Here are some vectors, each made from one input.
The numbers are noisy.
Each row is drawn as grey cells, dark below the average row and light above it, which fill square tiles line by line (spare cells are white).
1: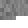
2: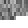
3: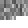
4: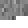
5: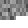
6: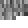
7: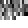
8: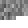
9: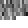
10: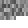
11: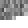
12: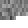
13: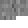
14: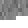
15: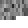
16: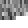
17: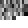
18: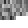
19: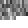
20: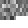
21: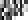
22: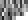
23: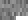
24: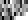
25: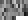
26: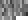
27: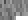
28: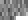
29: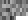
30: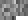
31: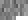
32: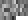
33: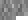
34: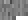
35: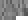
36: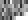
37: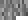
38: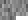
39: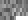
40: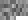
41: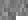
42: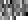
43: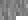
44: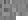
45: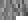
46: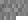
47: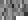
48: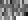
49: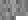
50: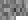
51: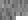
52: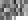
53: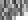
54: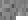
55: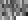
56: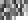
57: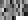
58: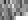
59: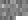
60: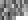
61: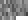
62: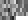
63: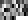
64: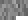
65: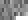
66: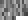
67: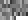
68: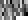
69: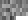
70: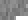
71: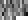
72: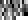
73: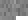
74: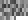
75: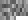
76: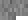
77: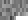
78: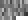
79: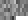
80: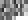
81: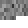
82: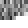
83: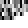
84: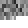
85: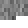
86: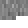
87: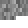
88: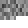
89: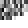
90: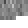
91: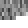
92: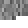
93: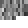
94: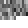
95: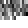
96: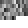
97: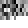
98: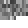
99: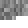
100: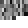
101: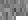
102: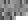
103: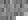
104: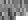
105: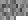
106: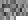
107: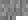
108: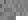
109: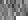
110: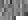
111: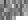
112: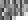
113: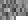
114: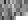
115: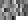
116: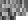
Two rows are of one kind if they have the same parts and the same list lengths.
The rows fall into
2 kinds.
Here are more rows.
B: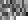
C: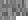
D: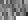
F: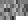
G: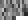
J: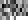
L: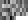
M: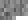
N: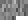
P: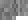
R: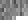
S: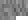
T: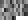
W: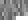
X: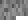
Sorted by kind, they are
B, C, D, G, L, M, P, R, S, X
F, J, N, T, W

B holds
a point on each of two 10-point lines.
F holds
a point on a 10-point line and a node of a 7-node tree.
